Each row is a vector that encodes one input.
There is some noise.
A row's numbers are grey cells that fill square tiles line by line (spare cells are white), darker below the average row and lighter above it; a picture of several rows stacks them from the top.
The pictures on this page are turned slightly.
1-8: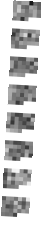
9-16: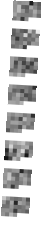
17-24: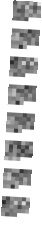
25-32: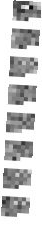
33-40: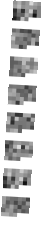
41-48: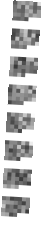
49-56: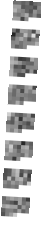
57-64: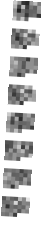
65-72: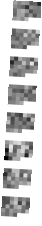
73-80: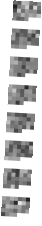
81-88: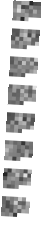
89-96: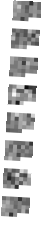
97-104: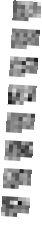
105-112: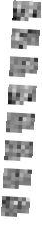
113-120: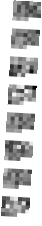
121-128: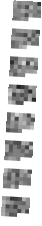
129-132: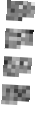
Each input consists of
either a point on a 6-point line, or a list of up to three points on a 4-point line.
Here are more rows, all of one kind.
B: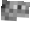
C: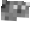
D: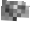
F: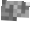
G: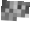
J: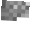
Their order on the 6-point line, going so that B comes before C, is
G, B, C, J, F, D.
